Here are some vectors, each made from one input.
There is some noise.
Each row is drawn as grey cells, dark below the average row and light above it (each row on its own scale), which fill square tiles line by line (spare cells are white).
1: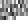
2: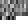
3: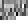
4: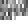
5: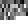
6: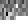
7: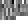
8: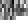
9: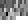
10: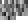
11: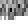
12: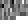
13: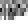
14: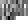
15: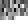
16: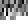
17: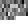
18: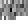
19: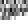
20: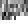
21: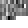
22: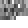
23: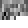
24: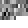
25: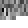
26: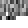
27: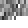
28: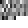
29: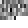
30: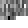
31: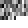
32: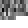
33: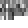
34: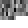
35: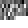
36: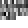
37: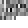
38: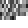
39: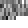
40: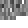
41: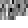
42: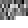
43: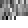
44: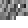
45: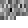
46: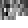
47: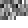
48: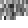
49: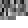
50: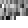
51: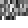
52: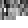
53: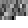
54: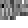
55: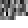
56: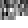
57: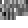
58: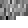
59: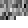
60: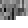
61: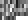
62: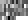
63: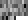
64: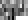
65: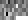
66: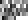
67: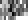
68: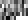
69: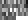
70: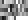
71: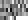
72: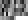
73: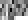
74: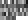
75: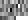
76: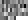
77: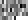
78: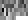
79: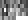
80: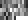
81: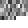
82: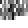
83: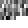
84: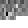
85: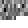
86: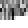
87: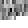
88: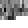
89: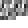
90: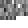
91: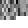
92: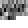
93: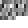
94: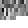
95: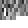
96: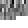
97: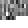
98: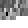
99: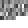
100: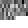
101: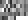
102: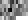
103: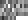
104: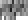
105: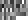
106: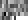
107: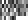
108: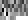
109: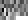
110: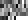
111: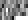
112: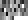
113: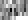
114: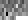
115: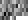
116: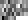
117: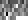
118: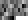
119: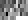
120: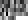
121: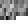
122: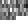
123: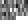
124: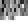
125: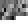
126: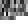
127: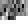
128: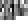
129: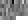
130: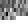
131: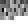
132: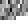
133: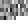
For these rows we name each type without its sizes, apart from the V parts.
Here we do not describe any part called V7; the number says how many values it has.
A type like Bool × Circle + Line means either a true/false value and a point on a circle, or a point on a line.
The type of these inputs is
List(Line) × V7.
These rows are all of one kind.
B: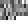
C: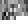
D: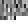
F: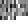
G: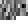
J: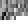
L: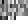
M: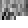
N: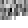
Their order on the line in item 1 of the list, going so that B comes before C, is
D, L, F, B, G, N, J, M, C.
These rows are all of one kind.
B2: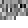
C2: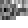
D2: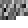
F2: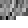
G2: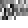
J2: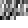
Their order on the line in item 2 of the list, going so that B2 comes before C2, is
F2, J2, B2, D2, G2, C2.
